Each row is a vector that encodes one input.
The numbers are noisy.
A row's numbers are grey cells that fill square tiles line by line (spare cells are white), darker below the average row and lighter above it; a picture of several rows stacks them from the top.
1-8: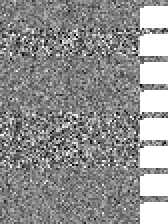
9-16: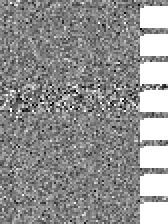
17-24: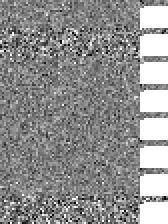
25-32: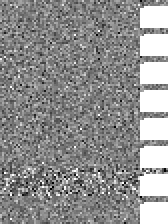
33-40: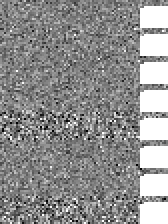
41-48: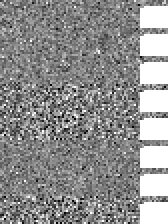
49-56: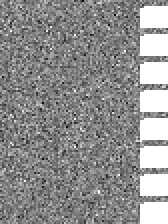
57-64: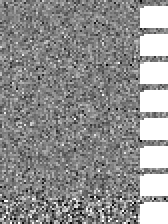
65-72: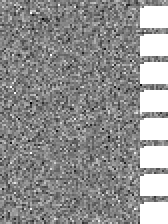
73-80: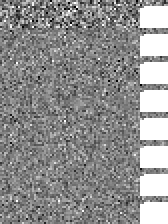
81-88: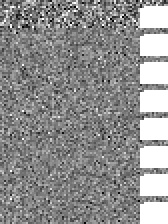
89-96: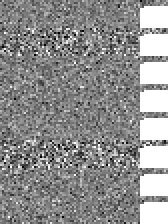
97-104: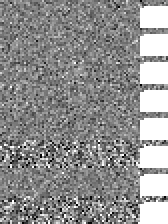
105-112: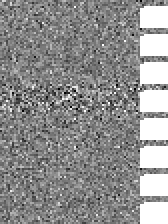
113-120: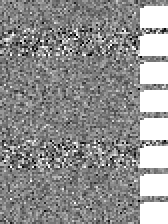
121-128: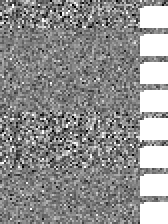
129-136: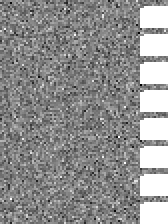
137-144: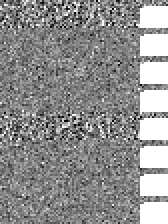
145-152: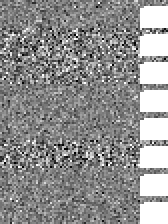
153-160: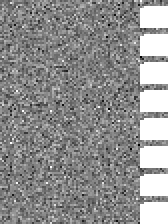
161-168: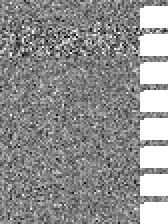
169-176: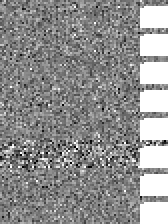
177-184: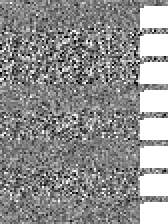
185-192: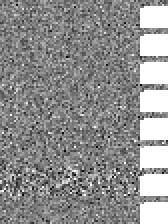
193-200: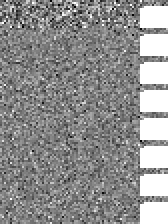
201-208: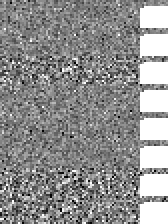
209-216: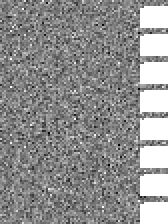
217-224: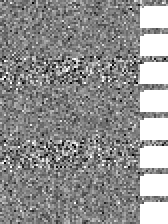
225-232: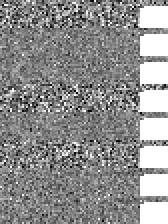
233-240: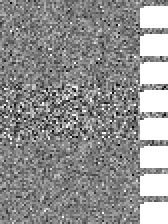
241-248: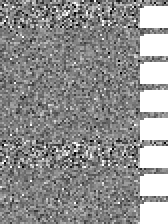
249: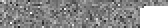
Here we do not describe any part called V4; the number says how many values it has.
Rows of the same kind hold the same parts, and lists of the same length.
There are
3 kinds of row.
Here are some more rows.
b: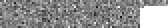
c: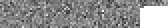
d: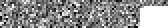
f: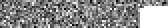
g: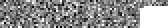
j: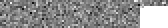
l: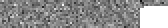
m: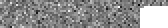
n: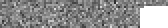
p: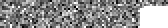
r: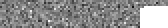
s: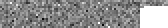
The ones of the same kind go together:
b, j, m, s
c, l, n, r
d, f, g, p

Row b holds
a point on a 9-point circle, a point on a 5-point line and a true/false value.
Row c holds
a point on a 9-point circle and a value of V4.
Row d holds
a point on each of two 6-point lines.
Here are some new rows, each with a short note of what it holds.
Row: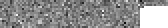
a point on a 9-point circle and a value of V4
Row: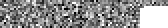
a point on each of two 6-point lines
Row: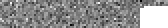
a point on a 9-point circle, a point on a 5-point line and a true/false value
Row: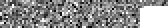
a point on each of two 6-point lines
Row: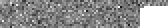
a point on a 9-point circle, a point on a 5-point line and a true/false value
